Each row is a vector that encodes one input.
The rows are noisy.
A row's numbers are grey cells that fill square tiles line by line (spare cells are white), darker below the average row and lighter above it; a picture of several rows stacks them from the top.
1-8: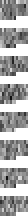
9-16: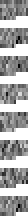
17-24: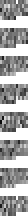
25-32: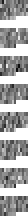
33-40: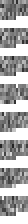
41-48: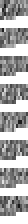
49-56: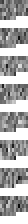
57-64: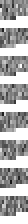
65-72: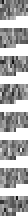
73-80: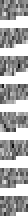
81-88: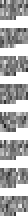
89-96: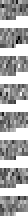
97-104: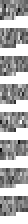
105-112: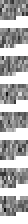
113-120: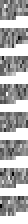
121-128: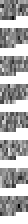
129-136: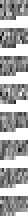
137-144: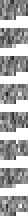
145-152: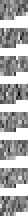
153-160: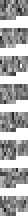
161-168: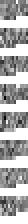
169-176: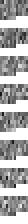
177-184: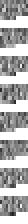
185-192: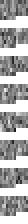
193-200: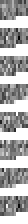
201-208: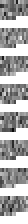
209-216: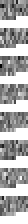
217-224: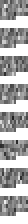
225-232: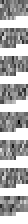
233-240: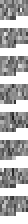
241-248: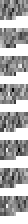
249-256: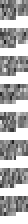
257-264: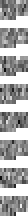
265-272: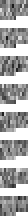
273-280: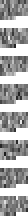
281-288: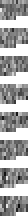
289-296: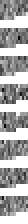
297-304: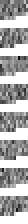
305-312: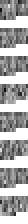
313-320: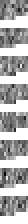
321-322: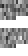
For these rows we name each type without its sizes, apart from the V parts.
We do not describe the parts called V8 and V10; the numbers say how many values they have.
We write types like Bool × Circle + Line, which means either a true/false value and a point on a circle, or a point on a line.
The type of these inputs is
(Line + V10) × (Tree + V8).
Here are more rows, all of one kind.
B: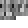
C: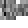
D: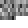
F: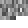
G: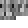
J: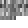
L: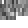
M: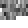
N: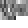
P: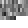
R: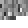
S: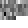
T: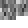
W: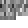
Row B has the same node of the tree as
G, J and W.
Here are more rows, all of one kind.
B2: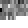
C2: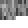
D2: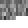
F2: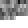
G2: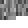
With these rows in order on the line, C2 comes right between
D2 and F2.
